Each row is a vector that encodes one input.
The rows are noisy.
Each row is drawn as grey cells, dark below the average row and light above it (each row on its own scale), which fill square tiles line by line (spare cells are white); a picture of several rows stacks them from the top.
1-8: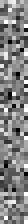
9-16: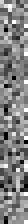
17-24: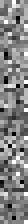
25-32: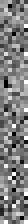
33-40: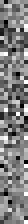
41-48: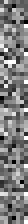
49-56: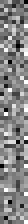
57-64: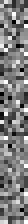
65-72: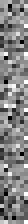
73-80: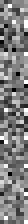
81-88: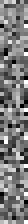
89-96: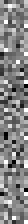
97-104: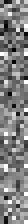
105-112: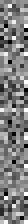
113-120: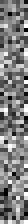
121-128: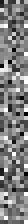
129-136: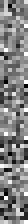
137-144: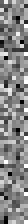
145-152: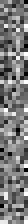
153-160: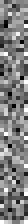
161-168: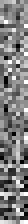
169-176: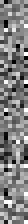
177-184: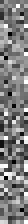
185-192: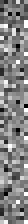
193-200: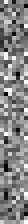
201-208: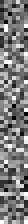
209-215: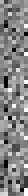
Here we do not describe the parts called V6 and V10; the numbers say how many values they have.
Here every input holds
a point on a 4-point line, three true/false values, a value of V6 and a value of V10.
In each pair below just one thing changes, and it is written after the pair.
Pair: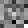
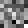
one of the three true/false values
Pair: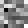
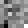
the value of V6
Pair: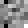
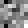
the value of V10
